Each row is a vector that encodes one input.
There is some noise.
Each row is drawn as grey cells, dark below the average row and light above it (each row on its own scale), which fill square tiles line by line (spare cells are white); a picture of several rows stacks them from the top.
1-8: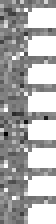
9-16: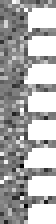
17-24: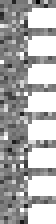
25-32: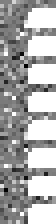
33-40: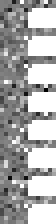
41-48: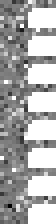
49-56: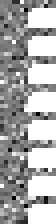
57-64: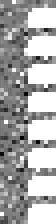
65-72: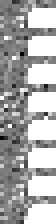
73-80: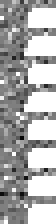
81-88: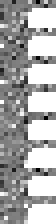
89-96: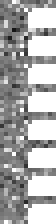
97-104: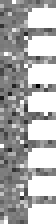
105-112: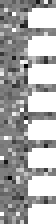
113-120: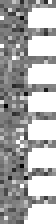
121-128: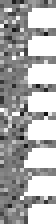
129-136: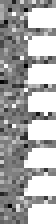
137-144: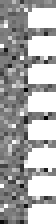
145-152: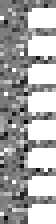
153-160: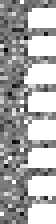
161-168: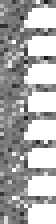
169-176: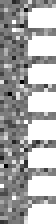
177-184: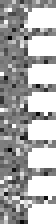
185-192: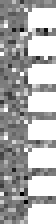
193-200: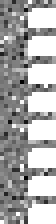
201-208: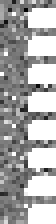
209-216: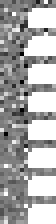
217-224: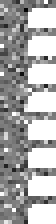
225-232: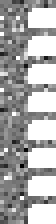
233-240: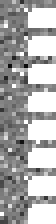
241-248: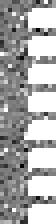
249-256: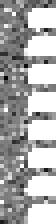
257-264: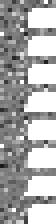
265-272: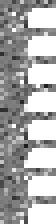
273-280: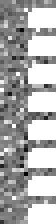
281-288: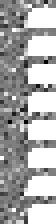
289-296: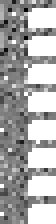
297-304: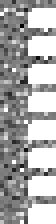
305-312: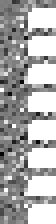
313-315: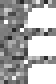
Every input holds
a point on an 8-point circle, together with either a fixed value, or four true/false values.
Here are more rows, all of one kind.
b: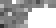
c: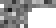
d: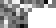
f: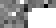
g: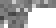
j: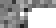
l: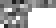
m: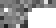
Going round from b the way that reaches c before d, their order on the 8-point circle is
b, c, f, m, j, l, g, d.
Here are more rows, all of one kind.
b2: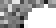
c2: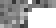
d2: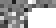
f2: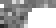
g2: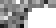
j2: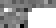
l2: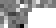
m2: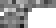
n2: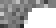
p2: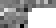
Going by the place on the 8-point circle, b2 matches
f2, g2 and n2.
